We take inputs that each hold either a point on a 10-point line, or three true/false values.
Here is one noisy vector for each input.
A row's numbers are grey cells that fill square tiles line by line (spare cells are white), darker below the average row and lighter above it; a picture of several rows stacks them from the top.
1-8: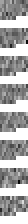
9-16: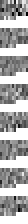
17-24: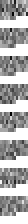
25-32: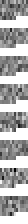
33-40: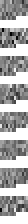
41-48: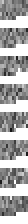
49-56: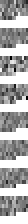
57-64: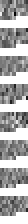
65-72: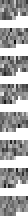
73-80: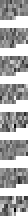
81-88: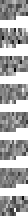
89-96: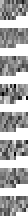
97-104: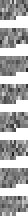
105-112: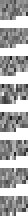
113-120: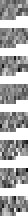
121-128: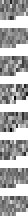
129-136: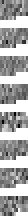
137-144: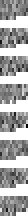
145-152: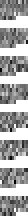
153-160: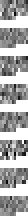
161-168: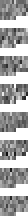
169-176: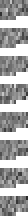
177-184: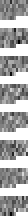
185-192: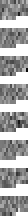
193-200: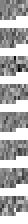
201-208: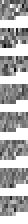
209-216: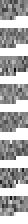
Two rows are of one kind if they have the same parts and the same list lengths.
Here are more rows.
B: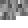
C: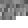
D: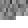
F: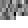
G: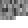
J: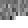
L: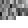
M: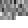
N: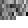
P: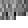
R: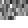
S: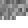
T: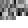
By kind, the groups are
B, C, D, F, G, J, M, N, R
L, P, S, T

